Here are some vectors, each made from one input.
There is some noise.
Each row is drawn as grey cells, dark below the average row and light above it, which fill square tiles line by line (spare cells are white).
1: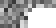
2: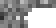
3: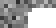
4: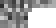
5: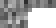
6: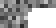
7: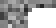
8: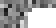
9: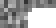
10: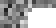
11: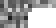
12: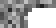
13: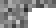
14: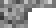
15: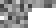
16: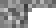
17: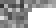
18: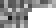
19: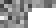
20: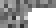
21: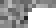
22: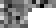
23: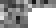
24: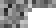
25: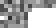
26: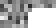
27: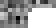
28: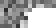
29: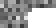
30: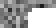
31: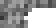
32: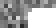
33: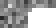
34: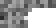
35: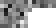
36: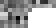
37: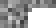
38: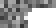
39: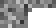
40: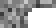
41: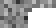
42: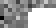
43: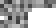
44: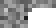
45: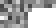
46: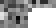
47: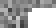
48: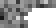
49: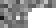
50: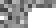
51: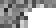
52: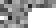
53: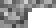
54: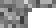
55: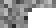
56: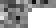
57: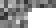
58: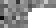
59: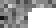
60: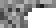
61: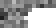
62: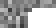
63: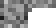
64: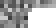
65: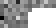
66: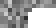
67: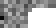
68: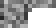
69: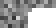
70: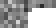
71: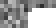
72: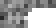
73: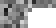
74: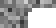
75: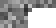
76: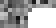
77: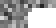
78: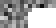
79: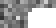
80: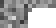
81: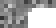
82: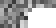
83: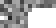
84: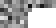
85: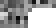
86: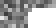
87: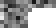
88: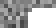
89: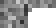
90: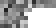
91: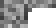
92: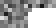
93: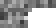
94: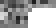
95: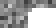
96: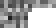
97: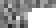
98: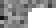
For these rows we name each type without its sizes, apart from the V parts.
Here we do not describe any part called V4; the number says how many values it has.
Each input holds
a point on a line, together with either three true/false values, or a value of V4.
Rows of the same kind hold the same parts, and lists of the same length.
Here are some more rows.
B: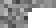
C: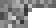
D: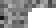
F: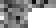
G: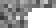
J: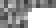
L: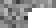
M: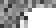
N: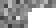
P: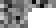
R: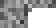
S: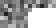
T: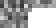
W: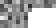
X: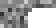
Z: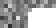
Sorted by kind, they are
B, C, D, G, J, L, N, R, X, Z
F, M, P, S, T, W

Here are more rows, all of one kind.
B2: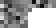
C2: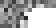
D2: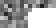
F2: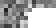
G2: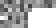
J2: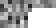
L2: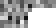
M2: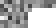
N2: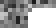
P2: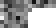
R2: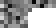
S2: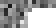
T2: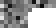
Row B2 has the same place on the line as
D2, R2, S2 and T2.
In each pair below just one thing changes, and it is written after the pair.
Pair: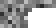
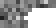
one of the three true/false values
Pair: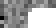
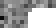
the place on the line
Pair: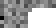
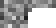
one of the three true/false values
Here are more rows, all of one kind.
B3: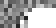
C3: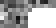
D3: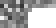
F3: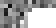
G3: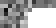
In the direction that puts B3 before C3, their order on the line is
B3, C3, D3, G3, F3.
